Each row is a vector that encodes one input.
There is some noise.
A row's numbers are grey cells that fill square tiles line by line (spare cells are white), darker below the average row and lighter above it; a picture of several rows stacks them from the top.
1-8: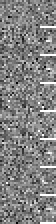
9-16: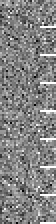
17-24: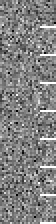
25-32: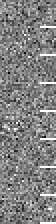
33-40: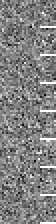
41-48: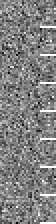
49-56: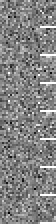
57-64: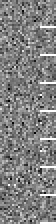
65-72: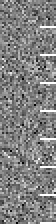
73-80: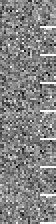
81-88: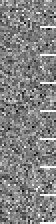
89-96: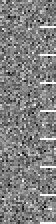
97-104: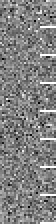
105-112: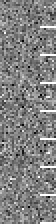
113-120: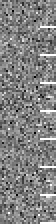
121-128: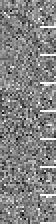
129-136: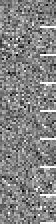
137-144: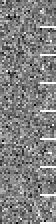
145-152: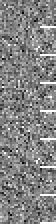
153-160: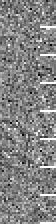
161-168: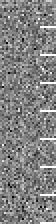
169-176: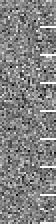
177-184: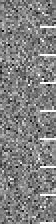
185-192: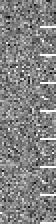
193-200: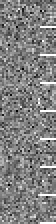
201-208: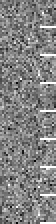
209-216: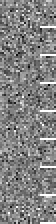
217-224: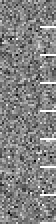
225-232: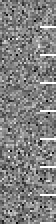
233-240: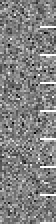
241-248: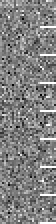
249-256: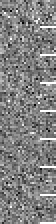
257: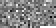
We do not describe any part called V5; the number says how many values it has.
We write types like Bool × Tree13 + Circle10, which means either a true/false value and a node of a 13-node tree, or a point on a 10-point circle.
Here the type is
Bool × (Line8 + V5) + Line12 × Line12 × Tree10.
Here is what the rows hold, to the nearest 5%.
About 50% of them hold a point on each of two 12-point lines and a node of a 10-node tree. The rest hold a true/false value, together with either a point on an 8-point line, or a value of V5.
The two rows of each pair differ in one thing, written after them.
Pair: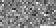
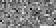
the place on one of the two 12-point lines
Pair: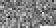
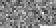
the place on one of the two 12-point lines
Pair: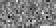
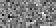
the place on one of the two 12-point lines
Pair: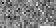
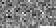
the node of the tree
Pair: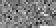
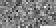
the place on one of the two 12-point lines
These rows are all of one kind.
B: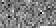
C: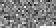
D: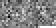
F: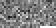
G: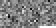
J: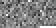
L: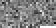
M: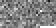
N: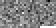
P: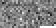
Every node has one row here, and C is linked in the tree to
L.
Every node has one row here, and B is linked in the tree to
D.
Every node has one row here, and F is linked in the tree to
M, N and P.
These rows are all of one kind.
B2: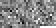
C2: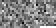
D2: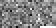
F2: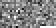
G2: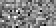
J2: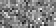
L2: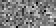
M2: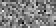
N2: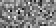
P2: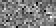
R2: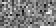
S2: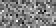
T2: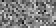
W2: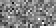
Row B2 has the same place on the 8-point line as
C2, M2, S2 and T2.
